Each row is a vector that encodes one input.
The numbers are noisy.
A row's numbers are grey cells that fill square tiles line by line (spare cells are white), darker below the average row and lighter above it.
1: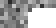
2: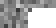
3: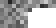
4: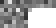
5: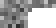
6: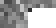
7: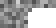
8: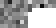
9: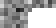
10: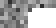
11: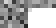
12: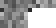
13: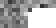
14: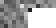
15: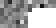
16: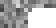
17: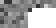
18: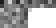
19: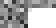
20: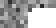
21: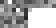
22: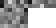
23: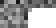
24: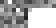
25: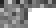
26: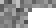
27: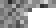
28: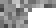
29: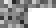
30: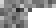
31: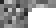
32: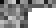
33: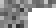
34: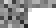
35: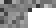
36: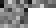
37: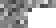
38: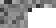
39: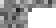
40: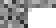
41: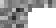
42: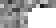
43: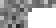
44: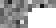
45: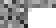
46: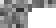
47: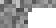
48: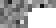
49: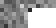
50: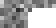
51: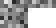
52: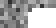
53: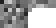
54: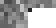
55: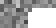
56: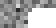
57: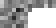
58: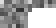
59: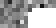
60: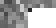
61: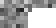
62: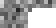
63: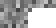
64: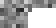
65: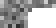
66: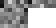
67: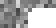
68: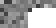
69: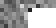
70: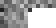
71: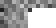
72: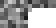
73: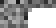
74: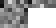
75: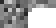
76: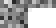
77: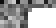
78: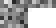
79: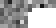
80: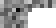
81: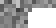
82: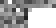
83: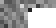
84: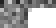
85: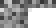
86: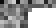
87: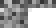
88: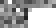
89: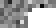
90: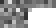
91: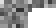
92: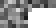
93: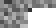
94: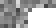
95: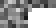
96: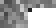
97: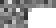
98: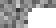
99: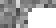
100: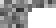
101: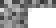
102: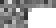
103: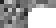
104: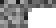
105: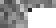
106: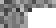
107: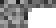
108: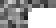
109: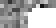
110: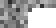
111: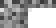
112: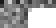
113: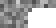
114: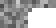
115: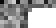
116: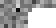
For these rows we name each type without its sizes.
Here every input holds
either two labels, or a node of a tree.
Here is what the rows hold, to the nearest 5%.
About 60% of them hold two labels. The rest hold a node of a tree.
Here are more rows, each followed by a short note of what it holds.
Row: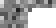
two labels
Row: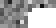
two labels
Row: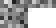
a node of a tree
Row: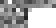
a node of a tree
